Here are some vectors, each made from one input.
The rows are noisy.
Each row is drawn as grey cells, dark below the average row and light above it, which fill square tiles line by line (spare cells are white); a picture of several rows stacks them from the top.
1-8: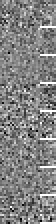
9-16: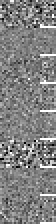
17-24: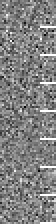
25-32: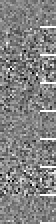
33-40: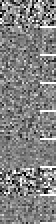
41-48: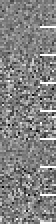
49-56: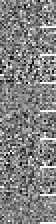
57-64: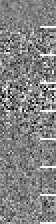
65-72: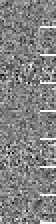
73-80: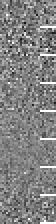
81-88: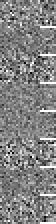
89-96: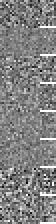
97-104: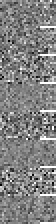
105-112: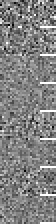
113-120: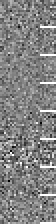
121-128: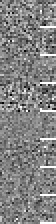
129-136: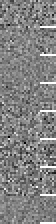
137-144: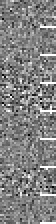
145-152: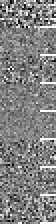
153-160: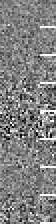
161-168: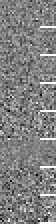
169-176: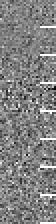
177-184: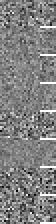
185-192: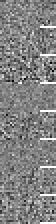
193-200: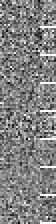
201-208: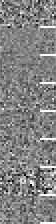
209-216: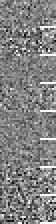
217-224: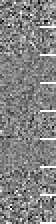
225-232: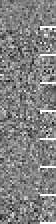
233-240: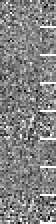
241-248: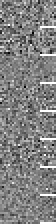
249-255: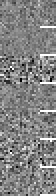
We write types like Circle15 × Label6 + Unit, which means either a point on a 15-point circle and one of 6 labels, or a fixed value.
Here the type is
Circle10 + Label6 × (Label6 + Line7).
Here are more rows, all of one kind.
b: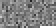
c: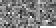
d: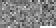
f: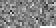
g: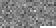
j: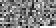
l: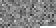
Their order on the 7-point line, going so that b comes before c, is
g, l, j, b, c, f, d.
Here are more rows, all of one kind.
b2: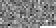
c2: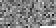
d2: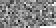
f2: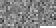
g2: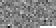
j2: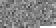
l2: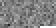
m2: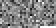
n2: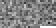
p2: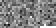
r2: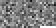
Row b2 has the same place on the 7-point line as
j2 and n2.
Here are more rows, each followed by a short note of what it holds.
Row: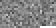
one of 6 labels and a point on a 7-point line
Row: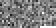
a point on a 10-point circle
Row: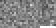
two labels (each one of 6)
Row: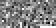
a point on a 10-point circle
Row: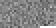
one of 6 labels and a point on a 7-point line
